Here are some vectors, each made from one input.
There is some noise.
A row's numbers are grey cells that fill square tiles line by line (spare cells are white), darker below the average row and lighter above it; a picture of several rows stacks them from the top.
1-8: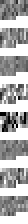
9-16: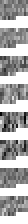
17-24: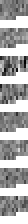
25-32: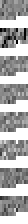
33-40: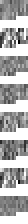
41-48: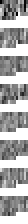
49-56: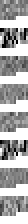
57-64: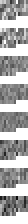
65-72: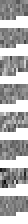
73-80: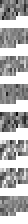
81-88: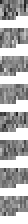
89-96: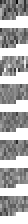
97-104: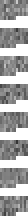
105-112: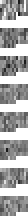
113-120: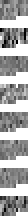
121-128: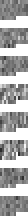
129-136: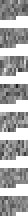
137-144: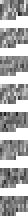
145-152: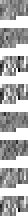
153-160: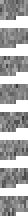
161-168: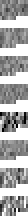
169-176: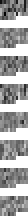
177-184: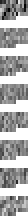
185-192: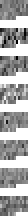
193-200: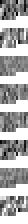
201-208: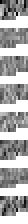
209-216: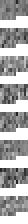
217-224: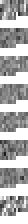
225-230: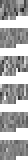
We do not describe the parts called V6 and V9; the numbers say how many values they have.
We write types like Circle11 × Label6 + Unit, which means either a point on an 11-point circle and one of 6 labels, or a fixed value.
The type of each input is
Bool × List2(Line5) × V6 × V9.
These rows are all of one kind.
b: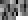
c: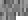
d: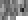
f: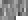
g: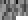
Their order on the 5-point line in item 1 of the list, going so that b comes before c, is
f, g, b, c, d.
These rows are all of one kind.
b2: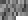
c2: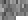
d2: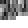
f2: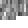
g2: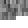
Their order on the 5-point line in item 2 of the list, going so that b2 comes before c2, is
g2, d2, b2, f2, c2.
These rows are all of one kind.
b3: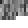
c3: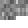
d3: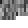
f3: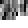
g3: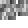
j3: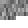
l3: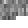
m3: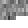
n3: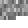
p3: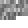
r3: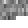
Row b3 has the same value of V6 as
j3, l3, m3 and r3.
